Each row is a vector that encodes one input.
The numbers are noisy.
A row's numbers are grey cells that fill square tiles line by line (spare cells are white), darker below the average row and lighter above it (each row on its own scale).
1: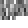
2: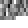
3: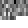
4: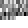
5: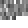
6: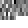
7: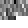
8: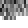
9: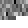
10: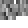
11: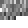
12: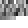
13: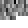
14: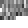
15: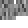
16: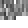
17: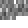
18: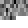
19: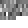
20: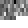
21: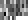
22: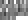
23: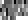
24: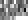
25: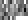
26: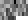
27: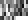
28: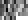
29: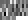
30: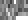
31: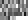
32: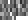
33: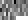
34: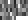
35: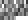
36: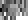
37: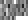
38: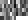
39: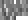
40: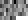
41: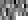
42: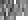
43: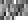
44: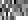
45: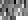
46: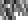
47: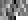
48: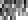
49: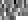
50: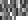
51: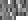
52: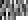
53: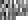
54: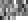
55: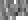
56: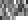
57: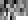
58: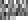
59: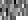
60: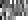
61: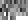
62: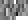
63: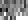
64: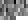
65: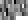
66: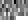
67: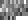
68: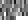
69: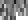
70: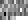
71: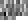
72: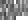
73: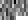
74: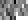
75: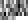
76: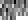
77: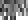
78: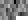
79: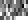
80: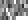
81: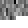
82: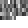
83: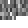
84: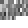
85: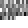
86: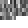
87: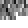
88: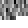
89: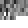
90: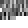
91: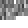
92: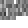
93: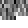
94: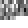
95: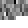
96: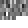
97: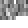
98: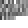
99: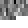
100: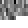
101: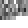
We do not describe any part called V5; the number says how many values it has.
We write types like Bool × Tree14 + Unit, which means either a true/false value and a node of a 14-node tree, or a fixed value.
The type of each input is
List2(Bool × V5).
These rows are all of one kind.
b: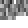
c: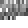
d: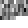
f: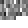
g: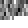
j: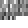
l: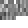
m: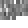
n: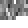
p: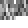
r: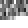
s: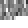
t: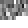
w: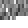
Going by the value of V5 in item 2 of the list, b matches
d, g, r and t.
